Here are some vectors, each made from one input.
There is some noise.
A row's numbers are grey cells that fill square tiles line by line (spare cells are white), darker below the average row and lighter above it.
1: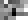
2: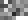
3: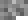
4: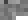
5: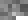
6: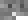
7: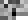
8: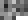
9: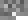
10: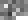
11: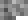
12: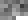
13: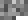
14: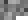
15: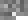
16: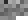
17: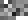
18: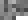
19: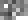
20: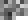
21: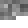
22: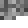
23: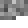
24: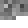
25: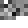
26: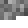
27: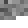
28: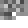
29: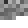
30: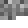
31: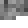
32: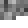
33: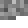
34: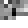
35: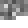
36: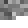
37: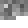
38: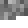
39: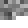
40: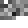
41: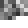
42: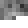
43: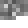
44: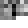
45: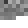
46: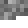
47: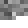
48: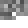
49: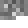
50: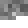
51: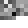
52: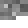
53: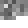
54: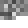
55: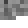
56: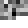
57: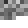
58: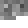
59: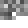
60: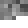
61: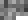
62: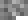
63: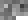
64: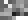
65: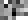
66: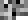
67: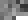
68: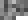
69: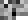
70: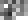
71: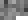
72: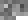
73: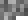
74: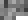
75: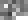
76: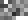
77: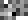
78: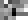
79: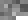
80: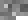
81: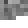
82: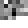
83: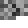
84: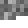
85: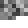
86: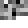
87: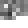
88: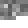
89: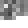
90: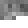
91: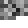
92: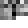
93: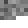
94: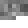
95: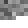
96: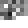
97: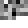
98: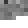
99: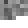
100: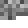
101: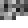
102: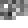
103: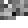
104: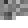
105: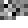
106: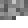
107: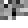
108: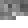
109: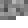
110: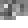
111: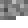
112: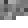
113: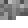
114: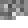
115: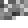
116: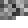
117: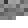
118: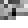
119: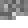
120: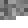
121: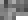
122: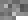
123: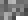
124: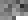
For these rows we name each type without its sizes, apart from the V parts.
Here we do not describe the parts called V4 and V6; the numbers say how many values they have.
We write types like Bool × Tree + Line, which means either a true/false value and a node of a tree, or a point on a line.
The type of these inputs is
Bool × V4 + Line + V6.
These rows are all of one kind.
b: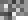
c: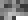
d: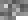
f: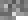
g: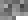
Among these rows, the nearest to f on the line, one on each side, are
b and c.
